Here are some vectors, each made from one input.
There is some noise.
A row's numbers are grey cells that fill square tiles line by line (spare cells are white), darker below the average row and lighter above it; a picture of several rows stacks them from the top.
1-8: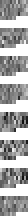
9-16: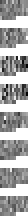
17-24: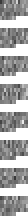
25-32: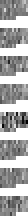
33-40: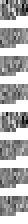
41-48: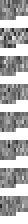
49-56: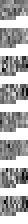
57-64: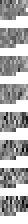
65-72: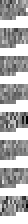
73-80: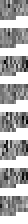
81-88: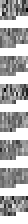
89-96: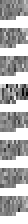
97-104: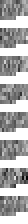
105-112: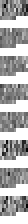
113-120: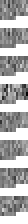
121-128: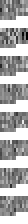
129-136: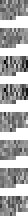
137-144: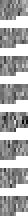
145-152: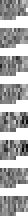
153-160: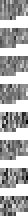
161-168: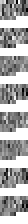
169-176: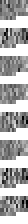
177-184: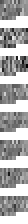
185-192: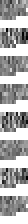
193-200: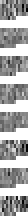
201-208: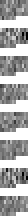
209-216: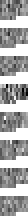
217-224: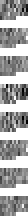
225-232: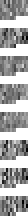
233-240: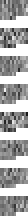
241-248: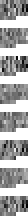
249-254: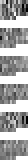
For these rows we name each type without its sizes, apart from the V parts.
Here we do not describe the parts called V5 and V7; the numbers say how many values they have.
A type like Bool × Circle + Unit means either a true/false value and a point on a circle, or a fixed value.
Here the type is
Bool × Bool × Bool × Bool × V7 + Circle × V5 + Unit.
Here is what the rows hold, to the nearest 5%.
About 25% of them hold a point on a circle and a value of V5. About 5% of them hold a fixed value. The rest hold four true/false values and a value of V7.
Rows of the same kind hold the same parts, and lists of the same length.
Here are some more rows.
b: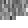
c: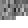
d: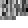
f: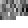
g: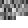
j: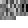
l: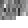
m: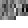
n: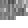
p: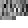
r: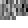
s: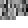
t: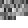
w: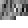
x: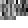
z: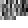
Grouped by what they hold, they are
b, c, l, n
d, f, j, m, p, r, s, w, x, z
g, t

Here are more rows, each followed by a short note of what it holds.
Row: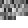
a fixed value
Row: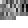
a point on a circle and a value of V5
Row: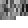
a point on a circle and a value of V5
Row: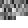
a fixed value
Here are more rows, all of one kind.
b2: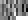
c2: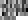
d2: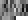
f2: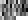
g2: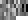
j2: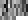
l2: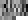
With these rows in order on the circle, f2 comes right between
b2 and c2.
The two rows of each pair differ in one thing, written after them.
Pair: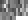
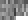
the value of V7
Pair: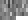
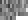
the value of V7
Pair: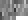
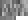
the value of V7
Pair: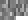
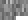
one of the four true/false values
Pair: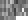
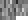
one of the four true/false values
